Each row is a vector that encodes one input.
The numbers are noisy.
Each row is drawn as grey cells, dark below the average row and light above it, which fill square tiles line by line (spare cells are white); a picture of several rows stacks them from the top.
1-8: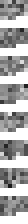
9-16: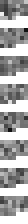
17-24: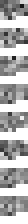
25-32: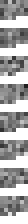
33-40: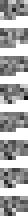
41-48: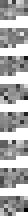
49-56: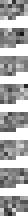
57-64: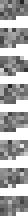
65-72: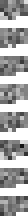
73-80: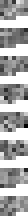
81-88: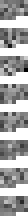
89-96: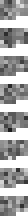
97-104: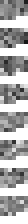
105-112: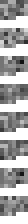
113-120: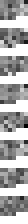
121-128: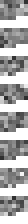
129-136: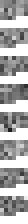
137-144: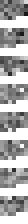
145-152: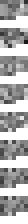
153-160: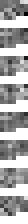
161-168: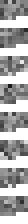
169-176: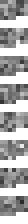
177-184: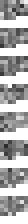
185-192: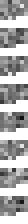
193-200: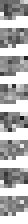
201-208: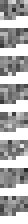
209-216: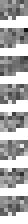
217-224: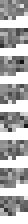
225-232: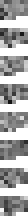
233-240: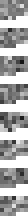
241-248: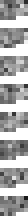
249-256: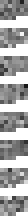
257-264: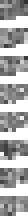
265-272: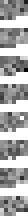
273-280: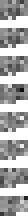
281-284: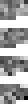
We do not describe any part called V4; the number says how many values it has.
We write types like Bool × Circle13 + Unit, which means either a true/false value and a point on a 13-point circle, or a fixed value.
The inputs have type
(Bool × Bool × Bool + Unit) × Label11 + Label6 × V4.
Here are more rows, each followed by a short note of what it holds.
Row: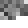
one of 6 labels and a value of V4
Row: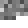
one of 11 labels and three true/false values
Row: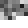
one of 6 labels and a value of V4
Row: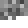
one of 11 labels
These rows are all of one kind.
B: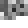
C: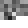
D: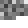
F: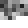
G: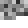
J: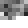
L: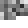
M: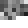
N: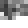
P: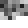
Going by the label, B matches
D, G and L.
